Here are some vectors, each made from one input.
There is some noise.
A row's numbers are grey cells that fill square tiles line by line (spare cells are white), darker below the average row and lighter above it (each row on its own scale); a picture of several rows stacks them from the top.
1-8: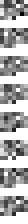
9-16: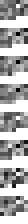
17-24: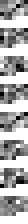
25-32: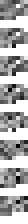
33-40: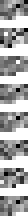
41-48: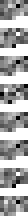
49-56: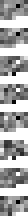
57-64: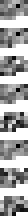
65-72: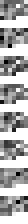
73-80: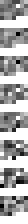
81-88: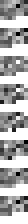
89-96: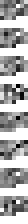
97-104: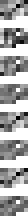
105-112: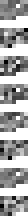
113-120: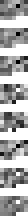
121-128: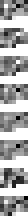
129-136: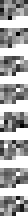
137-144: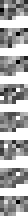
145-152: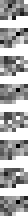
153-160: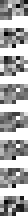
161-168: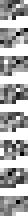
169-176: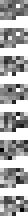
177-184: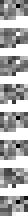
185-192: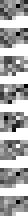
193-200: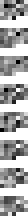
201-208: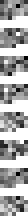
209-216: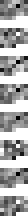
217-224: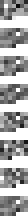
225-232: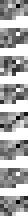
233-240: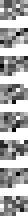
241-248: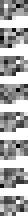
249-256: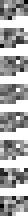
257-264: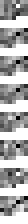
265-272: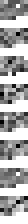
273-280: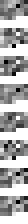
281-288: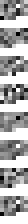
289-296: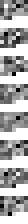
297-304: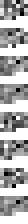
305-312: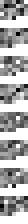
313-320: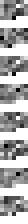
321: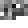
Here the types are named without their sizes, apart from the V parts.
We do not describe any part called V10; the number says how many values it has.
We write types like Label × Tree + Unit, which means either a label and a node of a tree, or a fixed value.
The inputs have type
List(Bool × V10).
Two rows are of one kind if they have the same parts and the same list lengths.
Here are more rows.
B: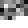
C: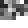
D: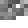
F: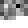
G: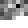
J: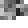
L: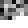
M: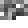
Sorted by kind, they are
B, F, G, L
C
D, J, M

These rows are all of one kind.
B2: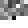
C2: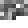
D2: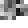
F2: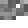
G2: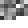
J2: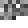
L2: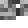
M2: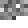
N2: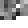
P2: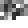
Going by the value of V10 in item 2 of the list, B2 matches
F2, J2 and M2.
